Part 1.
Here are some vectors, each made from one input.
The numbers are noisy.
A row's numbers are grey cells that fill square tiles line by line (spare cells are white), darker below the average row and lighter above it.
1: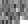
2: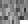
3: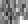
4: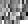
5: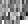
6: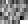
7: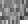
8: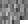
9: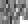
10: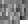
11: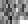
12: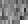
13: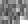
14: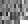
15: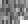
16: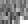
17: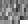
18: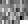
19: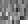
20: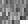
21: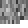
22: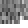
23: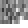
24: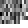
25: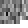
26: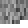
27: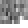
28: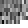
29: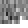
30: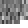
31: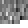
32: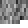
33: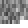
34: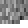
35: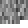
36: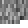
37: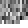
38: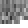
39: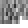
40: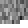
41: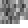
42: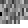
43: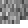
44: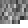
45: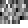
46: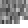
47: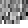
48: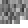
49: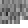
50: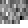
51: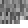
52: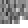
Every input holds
a true/false value, together with either a fixed value, or a node of a 7-node tree.
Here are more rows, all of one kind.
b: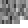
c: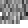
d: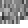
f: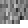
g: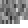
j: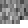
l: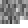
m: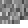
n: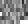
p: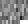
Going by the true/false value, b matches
g and l.
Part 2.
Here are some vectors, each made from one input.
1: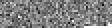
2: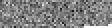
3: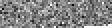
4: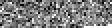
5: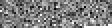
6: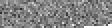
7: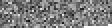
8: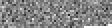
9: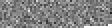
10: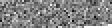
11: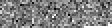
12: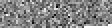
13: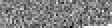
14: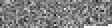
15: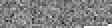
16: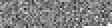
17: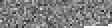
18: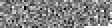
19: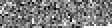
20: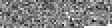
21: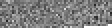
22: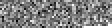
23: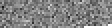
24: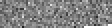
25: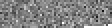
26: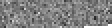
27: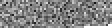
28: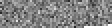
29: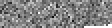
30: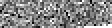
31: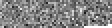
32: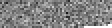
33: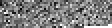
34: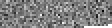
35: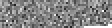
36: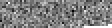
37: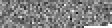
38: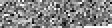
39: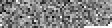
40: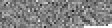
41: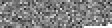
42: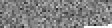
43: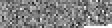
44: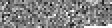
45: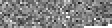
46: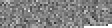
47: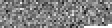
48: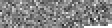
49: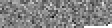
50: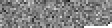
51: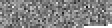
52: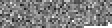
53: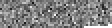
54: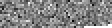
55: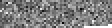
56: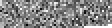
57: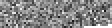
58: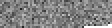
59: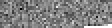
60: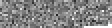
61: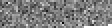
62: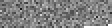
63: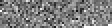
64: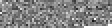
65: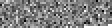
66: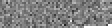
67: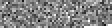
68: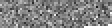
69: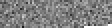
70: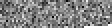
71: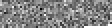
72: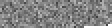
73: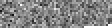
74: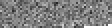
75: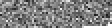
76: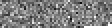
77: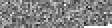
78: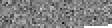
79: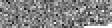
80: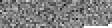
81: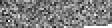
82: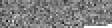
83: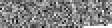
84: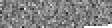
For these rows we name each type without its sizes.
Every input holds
either a point on a circle, or three true/false values.
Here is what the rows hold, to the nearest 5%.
About 40% of them hold a point on a circle. The rest hold three true/false values.
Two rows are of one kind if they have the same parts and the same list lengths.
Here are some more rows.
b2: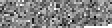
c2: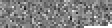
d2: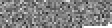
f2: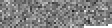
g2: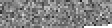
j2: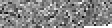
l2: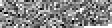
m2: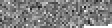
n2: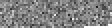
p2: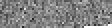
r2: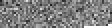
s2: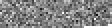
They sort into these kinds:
b2, f2, g2, j2, m2, p2, r2
c2, d2, l2, n2, s2

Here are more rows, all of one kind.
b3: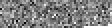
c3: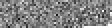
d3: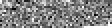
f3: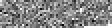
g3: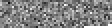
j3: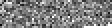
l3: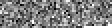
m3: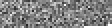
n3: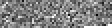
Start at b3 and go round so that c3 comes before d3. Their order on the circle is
b3, c3, m3, g3, l3, n3, j3, d3, f3.
